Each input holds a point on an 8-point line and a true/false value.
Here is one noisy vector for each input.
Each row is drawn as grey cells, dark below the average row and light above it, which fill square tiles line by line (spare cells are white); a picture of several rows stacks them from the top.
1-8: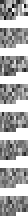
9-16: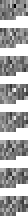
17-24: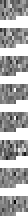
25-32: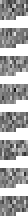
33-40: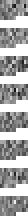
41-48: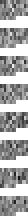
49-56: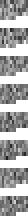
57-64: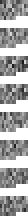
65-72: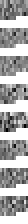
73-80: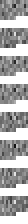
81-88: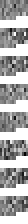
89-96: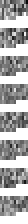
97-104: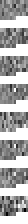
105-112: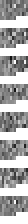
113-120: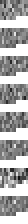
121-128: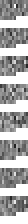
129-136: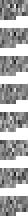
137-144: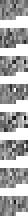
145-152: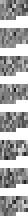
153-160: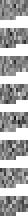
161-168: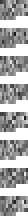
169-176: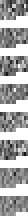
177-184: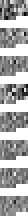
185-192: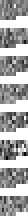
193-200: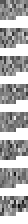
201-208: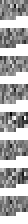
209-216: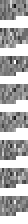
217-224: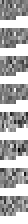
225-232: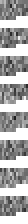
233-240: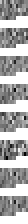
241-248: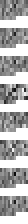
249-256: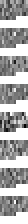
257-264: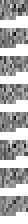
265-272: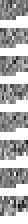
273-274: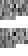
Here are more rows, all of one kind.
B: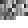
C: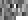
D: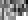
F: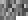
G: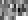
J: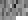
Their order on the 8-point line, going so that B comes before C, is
G, F, D, J, B, C.
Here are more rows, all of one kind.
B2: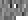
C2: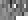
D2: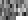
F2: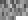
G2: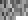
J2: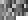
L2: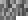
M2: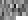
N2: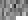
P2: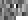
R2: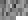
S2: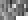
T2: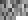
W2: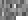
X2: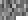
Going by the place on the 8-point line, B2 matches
C2, G2, P2 and T2.
